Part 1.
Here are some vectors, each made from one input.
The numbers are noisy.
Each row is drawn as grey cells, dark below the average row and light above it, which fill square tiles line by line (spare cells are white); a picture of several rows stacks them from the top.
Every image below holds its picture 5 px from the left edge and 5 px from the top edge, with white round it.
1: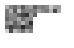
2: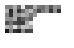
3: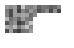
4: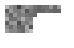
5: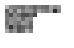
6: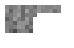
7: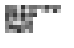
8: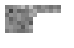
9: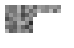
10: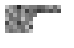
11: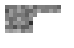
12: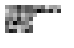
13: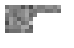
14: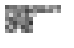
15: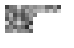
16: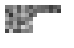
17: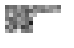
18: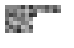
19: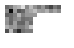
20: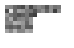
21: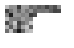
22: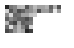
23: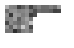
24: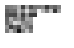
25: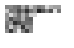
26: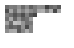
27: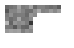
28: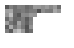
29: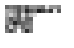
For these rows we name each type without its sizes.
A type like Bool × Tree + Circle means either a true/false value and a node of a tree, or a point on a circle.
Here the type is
Circle.
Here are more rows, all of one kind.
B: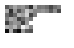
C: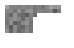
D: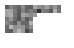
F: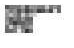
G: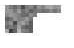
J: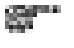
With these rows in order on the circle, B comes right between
D and G.
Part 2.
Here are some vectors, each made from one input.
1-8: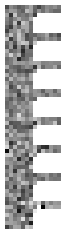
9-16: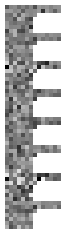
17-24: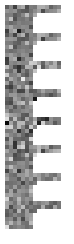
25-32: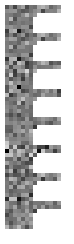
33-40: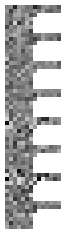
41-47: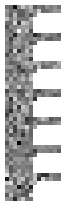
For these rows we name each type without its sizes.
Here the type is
Tree + Unit.
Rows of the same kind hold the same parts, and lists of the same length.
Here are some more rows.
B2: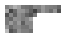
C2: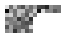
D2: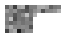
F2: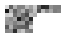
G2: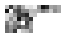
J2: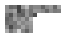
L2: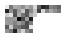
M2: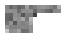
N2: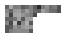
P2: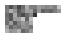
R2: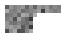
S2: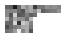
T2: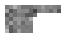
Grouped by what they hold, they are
B2, D2, J2, M2, N2, P2, R2, S2, T2
C2, F2, G2, L2

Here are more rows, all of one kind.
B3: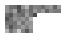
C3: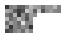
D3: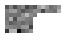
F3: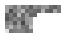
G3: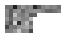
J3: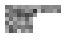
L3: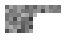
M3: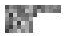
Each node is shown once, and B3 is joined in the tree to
F3.
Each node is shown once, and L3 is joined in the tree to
C3 and D3.
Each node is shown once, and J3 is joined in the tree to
C3 and F3.
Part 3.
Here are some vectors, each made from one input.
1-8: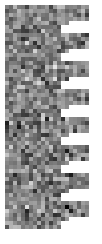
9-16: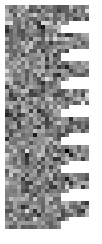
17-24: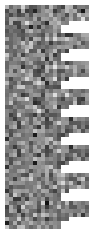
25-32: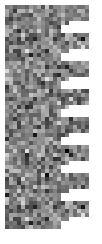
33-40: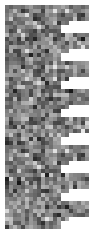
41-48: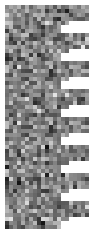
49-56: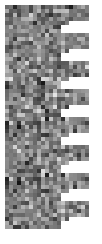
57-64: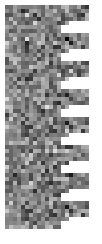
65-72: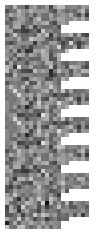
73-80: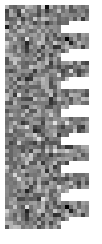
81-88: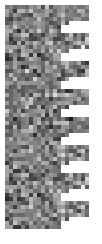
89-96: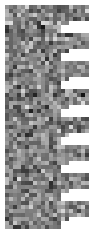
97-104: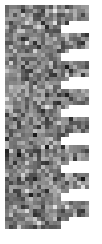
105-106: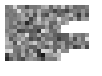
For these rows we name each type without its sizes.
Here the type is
Circle.
